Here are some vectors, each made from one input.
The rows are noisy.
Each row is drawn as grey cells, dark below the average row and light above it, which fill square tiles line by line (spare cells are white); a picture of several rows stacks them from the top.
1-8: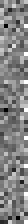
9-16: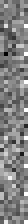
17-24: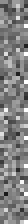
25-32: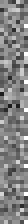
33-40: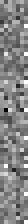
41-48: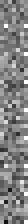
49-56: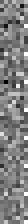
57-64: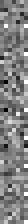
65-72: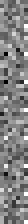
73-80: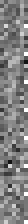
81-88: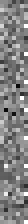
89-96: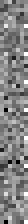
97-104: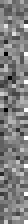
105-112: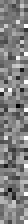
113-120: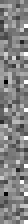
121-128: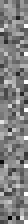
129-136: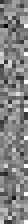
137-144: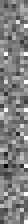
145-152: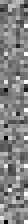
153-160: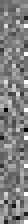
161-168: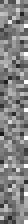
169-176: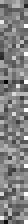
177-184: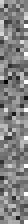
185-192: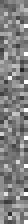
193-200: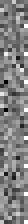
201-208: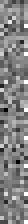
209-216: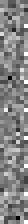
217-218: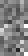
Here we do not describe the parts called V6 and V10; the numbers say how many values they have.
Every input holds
four true/false values and a value of V10, together with either a point on a 5-point line, or a value of V6.
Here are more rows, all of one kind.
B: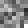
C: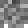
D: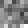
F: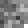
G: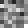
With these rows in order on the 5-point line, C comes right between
B and D.
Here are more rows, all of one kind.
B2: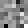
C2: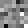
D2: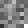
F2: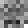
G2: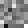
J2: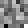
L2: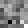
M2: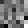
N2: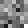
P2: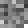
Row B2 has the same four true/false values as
D2, N2 and P2.
